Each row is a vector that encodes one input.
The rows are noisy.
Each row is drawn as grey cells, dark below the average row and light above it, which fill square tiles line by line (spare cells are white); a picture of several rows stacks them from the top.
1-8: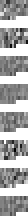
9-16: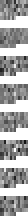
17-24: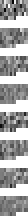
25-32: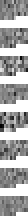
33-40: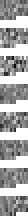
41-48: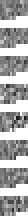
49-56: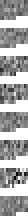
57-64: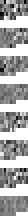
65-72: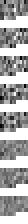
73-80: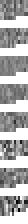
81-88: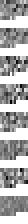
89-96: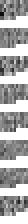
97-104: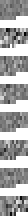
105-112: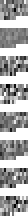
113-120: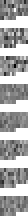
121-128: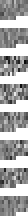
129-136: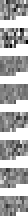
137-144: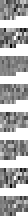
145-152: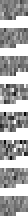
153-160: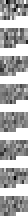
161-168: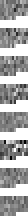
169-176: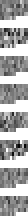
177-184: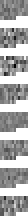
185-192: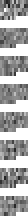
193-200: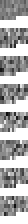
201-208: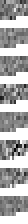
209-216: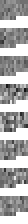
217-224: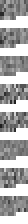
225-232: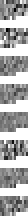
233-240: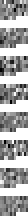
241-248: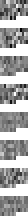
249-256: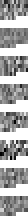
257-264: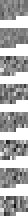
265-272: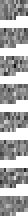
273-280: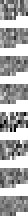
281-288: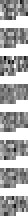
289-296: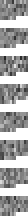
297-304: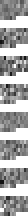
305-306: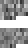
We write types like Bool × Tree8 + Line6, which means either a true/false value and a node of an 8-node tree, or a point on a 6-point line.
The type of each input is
((Bool × Bool × Bool + Circle6) × Circle6 + Circle11) × Circle6.
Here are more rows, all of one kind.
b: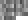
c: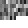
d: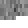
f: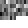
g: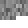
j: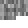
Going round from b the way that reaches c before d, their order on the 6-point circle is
b, g, j, c, f, d.
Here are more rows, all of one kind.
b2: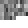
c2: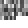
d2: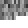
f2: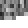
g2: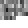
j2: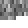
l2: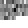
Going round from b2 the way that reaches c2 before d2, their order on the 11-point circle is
b2, g2, l2, c2, j2, f2, d2.
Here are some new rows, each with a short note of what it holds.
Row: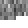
a point on a 6-point circle and a point on an 11-point circle
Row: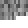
a point on each of two 6-point circles and three true/false values
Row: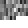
a point on a 6-point circle and a point on an 11-point circle
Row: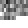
a point on each of two 6-point circles and three true/false values
